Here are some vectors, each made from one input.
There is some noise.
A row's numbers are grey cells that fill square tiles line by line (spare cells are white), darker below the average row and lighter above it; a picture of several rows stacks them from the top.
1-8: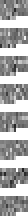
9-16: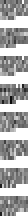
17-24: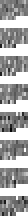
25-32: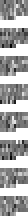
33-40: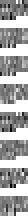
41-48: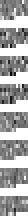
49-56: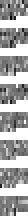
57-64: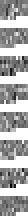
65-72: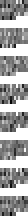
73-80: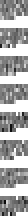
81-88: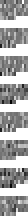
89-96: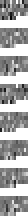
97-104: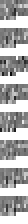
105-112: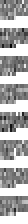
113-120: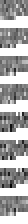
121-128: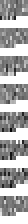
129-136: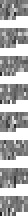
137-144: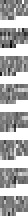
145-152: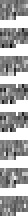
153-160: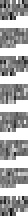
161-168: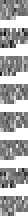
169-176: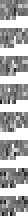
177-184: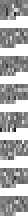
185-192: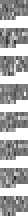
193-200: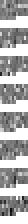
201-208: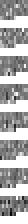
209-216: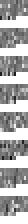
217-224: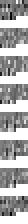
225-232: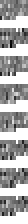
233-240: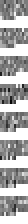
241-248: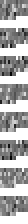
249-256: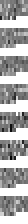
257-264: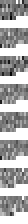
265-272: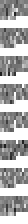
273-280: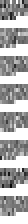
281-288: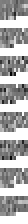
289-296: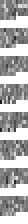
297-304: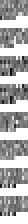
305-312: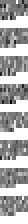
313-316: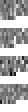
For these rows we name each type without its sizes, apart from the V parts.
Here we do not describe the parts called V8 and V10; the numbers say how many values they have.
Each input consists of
either a point on a line, a true/false value and a value of V10, or a value of V8.
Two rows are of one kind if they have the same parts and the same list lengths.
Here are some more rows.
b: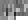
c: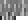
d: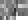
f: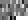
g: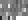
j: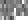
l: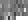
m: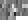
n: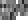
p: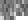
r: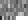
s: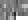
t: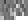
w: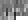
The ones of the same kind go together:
b, c, d, g, j, l, m, p, r, s, t, w
f, n

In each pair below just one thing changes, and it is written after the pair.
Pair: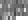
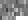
the true/false value
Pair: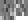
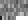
the place on the line
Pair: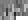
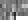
the place on the line
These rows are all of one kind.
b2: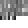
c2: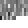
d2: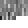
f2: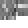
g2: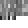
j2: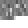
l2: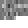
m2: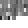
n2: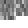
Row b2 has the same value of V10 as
d2, j2 and l2.
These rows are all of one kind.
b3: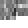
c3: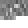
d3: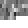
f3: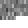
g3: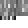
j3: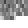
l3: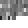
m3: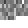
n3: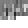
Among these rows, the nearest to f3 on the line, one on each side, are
l3 and n3.
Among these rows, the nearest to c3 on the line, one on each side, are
b3 and j3.
